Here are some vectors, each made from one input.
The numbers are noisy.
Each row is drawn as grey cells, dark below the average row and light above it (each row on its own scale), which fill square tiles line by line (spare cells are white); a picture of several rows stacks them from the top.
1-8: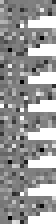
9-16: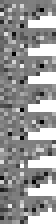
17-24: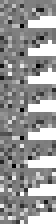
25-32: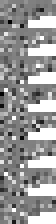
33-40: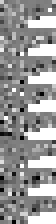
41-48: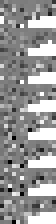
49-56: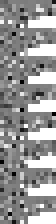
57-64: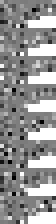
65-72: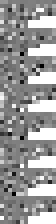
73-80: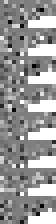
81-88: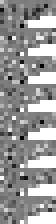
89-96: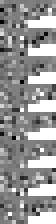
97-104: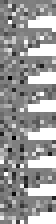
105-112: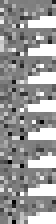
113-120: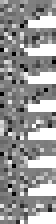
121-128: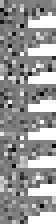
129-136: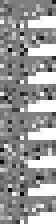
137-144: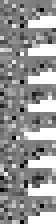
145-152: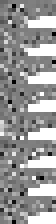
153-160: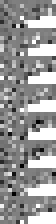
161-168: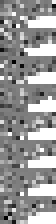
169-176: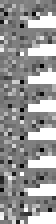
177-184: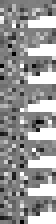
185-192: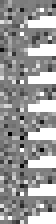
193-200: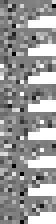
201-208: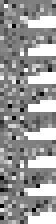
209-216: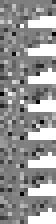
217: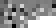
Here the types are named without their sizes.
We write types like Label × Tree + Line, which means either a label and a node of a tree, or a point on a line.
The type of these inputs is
Line.
